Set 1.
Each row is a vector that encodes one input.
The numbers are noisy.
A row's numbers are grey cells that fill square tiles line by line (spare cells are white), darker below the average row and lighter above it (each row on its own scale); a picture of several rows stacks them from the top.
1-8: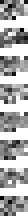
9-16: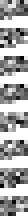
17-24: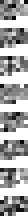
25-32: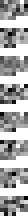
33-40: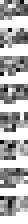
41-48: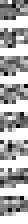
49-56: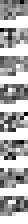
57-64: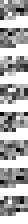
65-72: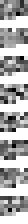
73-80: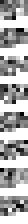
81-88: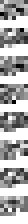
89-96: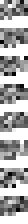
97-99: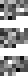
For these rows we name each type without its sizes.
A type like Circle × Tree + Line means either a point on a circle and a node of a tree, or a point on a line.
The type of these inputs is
Tree.
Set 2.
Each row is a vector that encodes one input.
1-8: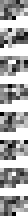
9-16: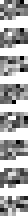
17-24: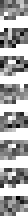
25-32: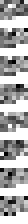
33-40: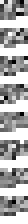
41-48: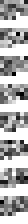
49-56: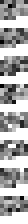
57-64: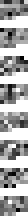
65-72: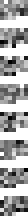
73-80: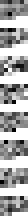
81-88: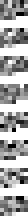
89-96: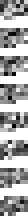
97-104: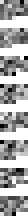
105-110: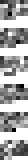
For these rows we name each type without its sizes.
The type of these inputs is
Tree.
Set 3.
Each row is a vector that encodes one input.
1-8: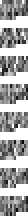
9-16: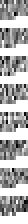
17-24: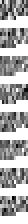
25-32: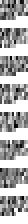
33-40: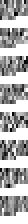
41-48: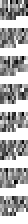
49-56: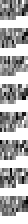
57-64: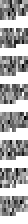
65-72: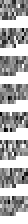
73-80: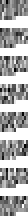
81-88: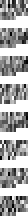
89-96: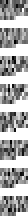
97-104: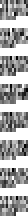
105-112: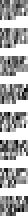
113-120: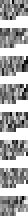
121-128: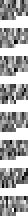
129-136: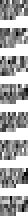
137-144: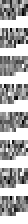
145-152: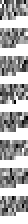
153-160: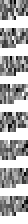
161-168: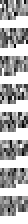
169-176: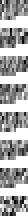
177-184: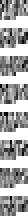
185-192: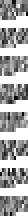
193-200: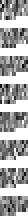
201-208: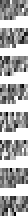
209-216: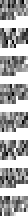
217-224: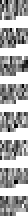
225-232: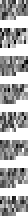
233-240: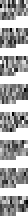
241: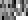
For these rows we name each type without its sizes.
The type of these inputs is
Circle.
